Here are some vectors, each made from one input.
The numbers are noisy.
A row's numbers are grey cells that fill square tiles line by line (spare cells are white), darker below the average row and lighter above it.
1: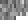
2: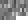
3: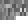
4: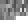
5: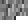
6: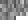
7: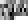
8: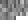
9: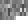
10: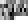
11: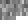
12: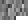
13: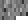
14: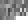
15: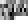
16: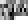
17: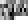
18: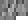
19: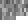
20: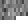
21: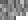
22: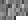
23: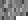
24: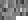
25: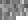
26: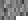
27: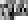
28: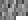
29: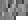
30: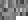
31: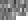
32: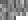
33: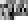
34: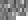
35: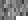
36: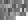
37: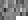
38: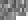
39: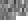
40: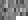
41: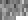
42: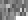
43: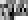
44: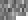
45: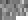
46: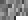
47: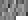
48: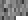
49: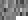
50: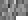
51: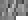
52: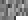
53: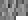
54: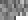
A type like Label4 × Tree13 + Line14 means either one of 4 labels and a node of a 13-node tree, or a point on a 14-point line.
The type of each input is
Bool × Bool × Bool + Unit.
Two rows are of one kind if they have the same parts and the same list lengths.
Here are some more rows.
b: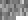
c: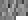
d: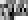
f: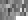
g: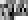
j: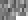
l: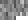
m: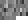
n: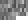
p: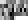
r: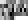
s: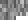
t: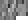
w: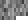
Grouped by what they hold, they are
b, c, f, j, l, m, n, s, t, w
d, g, p, r

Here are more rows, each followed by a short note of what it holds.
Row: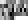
a fixed value
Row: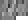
three true/false values
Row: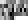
a fixed value
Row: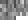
three true/false values
